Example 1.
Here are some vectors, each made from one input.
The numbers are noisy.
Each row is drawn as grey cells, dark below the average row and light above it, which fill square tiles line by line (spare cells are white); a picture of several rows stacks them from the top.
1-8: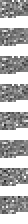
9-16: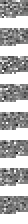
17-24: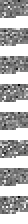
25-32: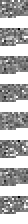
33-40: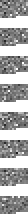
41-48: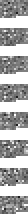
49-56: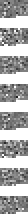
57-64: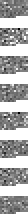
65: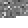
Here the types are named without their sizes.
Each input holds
either a point on a line, or a node of a tree.
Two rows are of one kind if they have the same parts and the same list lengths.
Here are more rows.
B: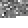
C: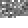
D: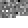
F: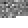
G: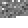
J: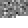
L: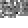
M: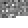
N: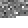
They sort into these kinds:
B, D, F, L, M, N
C, G, J

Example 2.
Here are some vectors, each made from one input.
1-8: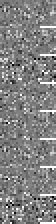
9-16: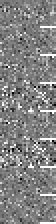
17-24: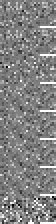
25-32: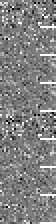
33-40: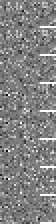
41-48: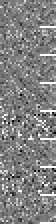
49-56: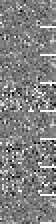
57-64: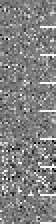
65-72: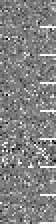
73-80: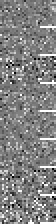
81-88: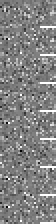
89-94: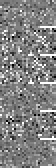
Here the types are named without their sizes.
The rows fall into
2 kinds.
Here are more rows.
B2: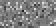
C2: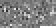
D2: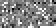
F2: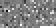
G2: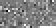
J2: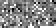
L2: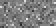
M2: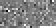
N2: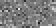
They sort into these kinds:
B2, C2, F2, G2, L2, M2, N2
D2, J2

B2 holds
three true/false values.
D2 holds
a point on a line.
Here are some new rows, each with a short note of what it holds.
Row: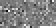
three true/false values
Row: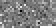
three true/false values
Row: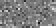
three true/false values
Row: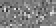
three true/false values
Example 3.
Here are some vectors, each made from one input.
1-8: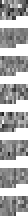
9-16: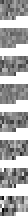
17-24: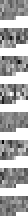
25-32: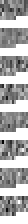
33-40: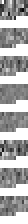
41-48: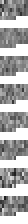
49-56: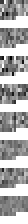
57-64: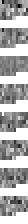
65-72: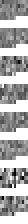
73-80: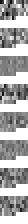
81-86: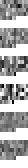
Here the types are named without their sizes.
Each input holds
a true/false value, together with either a point on a circle, or a fixed value.
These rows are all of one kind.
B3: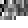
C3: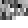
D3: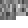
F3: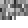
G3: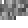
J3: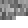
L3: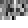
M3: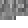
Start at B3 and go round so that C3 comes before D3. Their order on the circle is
B3, C3, J3, F3, G3, L3, M3, D3.
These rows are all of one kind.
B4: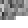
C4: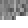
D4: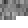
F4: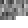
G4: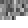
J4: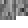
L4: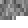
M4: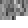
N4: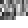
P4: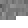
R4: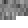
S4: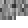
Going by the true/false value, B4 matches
F4, L4 and P4.
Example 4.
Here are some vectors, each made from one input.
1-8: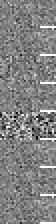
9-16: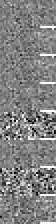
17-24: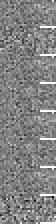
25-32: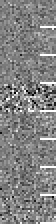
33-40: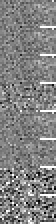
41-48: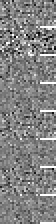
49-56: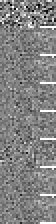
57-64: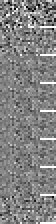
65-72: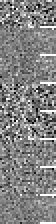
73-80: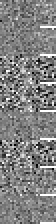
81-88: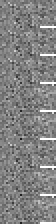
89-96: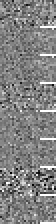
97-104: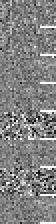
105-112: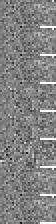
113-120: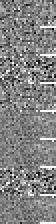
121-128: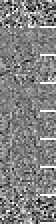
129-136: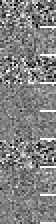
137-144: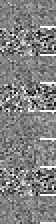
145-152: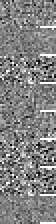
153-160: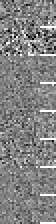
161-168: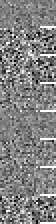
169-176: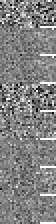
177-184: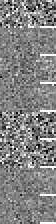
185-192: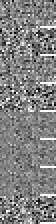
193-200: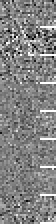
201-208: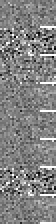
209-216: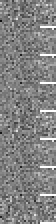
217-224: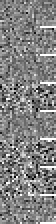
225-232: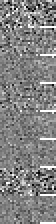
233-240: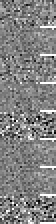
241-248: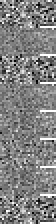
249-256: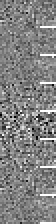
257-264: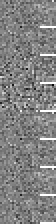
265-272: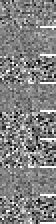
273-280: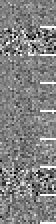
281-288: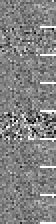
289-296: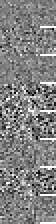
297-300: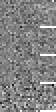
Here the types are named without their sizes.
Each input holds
either a point on a line, or three true/false values.
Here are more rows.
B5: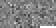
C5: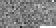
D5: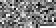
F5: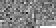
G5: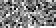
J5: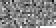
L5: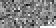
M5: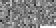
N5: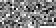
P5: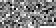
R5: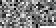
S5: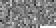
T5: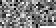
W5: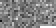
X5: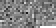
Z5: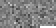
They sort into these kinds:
B5, C5, F5, J5, L5, M5, S5, W5, X5, Z5
D5, G5, N5, P5, R5, T5

